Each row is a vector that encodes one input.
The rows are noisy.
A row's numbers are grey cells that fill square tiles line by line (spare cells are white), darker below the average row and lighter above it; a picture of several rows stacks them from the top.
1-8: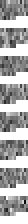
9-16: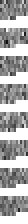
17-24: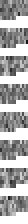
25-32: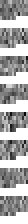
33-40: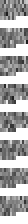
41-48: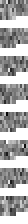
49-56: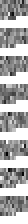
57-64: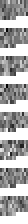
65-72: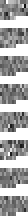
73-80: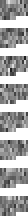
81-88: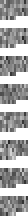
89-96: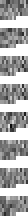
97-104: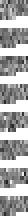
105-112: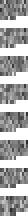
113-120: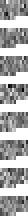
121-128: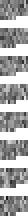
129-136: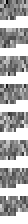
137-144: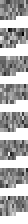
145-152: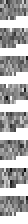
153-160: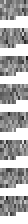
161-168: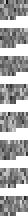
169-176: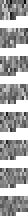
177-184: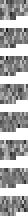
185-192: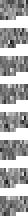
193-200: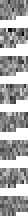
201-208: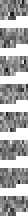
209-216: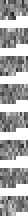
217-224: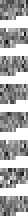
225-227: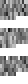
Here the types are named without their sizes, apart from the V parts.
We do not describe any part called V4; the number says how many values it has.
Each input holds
a value of V4, together with either a point on a line, or a list of points on a circle.
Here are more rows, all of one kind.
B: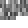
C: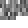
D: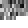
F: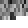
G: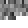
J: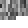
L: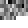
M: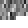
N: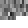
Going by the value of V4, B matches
C and J.
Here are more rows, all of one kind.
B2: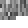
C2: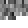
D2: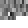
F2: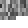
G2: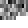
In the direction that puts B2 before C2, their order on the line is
F2, B2, D2, G2, C2.
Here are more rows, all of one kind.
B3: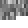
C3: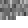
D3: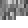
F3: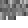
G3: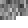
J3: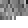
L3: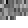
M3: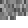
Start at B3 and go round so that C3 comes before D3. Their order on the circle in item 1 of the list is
B3, G3, F3, C3, M3, J3, D3, L3.
